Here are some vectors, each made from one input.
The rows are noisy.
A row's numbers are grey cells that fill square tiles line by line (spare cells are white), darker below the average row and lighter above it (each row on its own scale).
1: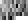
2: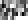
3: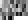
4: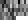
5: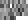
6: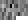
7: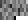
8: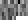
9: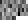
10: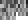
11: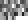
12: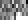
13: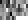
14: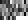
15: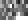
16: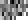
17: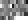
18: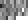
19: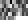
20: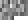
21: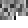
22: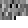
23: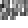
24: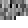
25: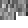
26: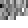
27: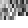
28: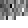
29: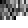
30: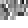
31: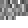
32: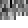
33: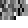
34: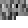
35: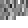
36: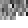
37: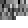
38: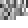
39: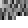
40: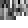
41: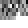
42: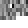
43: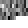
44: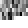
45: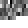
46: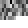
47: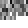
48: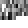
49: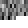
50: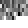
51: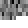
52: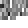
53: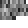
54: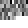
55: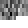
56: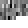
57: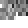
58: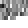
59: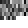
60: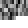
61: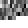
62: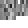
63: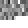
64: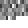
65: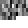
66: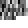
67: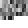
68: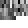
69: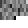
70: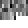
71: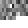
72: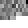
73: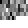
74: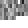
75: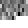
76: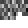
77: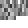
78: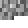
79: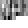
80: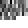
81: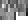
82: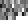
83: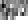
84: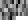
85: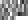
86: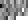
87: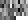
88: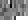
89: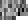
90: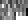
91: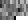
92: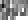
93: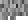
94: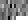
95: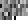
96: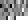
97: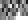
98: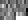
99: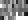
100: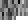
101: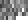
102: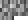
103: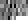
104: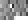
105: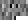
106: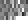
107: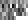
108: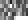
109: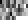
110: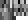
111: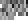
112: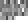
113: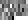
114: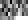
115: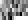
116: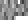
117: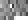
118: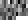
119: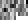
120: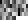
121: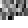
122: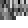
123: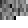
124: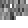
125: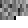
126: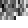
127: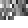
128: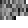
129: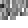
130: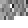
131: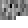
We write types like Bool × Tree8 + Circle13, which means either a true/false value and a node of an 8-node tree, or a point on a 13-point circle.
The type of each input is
Bool × Bool × Bool × Bool × Label4.
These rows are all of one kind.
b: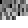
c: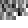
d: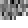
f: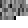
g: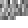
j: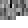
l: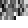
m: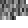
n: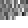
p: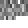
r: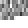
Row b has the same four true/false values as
j and p.
